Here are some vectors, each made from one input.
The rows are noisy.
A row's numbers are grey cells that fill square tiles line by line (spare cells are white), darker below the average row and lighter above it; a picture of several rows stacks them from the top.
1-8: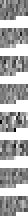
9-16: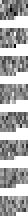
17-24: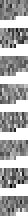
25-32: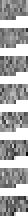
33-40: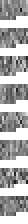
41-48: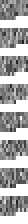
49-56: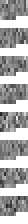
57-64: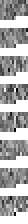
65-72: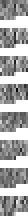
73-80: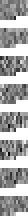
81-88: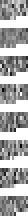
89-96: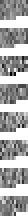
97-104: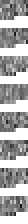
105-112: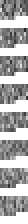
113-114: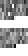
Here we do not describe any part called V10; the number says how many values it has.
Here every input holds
either one of 7 labels, or a true/false value and a value of V10.
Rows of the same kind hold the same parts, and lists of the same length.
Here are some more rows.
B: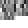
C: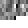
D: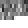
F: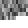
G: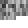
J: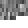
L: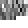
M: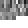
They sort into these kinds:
B, F, G, L
C, D, J, M

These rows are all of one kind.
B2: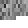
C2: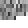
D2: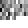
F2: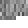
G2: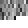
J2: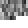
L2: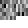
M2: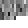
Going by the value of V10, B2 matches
F2 and J2.
